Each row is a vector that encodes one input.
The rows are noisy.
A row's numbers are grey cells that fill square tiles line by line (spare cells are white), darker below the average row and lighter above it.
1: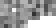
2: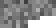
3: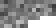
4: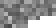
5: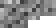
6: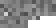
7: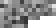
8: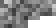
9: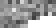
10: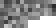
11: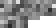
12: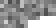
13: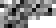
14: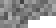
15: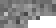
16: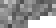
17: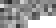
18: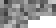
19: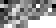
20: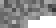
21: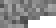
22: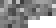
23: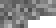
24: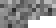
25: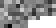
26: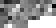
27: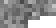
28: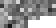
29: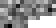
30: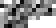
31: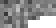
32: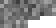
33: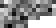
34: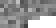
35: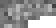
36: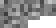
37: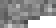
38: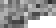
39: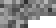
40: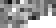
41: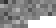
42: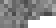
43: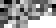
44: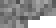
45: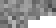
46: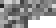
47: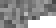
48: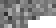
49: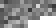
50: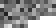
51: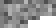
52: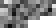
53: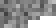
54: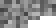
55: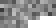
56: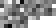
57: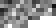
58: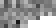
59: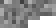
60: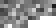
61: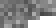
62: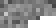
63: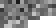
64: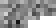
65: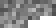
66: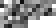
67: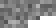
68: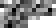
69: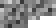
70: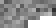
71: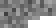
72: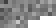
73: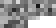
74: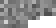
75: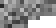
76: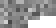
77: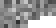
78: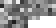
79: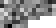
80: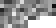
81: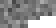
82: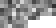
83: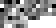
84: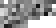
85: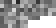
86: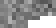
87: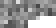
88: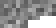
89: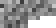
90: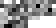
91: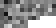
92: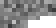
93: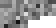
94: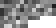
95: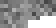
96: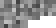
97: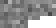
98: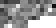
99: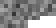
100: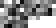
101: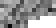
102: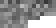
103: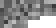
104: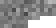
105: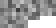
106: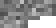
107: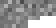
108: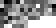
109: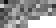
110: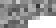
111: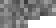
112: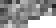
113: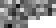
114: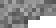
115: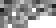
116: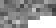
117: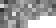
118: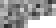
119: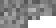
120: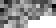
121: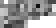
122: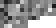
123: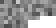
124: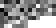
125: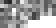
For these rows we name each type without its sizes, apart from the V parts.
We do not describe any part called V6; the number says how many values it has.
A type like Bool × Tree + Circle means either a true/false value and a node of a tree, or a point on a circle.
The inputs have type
(Bool × Bool × Bool × Bool + V6) × Label.
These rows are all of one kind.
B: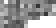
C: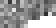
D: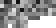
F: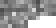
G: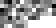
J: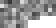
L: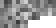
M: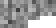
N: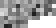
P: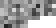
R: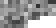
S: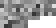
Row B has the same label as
C and D.
